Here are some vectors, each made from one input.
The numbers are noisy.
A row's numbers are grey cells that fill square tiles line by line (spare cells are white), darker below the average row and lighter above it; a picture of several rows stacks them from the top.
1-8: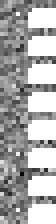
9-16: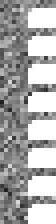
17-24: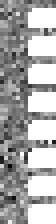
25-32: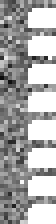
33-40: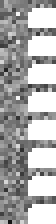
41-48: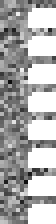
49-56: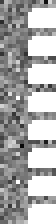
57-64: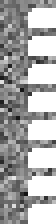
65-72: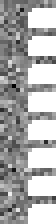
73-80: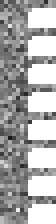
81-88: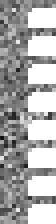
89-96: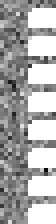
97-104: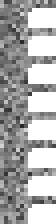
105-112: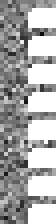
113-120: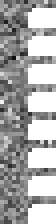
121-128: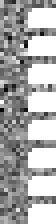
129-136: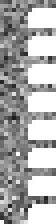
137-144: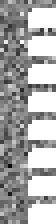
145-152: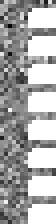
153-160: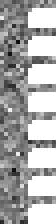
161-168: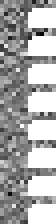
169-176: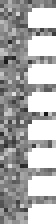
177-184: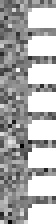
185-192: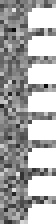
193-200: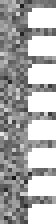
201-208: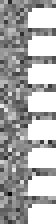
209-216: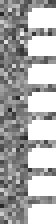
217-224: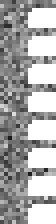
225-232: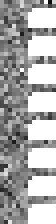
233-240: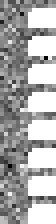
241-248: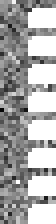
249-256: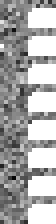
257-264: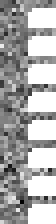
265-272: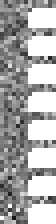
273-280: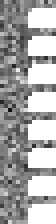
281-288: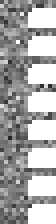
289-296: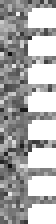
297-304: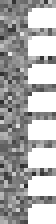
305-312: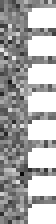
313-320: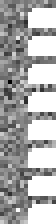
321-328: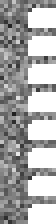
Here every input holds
a list of up to three points on a 7-point line.
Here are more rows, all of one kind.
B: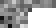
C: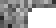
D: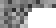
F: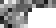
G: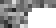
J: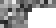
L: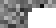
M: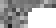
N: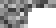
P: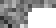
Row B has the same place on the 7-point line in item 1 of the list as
D, G, M and P.
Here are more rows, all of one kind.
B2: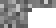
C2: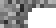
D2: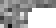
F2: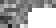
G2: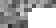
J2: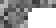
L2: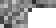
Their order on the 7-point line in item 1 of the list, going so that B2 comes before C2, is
F2, D2, L2, J2, G2, B2, C2.
